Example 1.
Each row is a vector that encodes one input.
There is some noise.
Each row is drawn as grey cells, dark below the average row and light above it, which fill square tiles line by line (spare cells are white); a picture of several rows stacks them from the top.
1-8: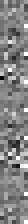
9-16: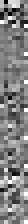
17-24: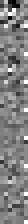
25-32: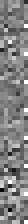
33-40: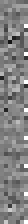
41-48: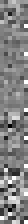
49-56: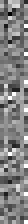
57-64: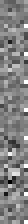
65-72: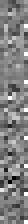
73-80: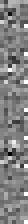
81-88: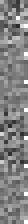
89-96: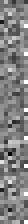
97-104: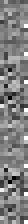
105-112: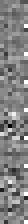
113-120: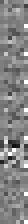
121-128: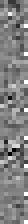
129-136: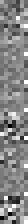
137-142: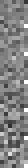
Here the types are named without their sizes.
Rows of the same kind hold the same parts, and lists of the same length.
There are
2 kinds of row.
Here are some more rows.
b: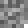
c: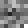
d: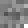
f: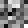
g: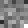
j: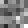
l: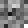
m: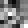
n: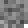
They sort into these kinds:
b, c, d, f, g, l, m, n
j

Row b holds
a point on a circle.
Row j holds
a fixed value.
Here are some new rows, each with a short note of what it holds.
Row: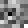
a point on a circle
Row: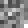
a point on a circle
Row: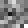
a point on a circle
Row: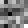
a fixed value
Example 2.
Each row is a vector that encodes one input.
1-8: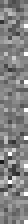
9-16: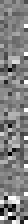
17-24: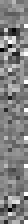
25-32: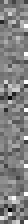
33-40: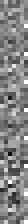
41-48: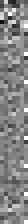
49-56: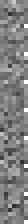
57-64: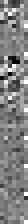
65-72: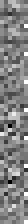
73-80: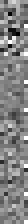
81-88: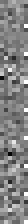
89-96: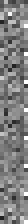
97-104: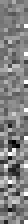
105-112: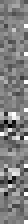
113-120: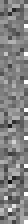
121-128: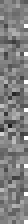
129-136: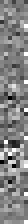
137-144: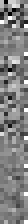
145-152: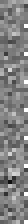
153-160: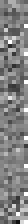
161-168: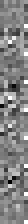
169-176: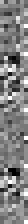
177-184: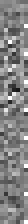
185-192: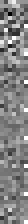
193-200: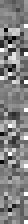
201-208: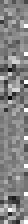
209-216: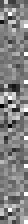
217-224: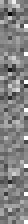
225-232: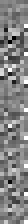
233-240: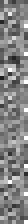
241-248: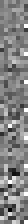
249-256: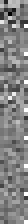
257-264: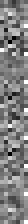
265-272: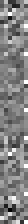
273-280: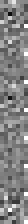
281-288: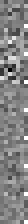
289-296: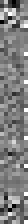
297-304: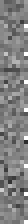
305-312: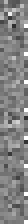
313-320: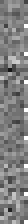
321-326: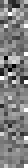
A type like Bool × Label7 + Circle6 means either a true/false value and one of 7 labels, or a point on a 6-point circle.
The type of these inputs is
Circle10 + Unit.
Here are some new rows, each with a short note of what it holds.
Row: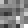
a fixed value
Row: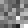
a fixed value
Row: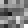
a fixed value
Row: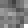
a point on a 10-point circle
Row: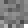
a point on a 10-point circle
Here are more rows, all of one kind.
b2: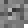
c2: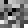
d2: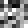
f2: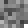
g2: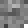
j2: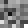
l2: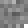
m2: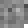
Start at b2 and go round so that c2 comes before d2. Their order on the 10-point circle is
b2, c2, f2, j2, m2, d2, l2, g2.
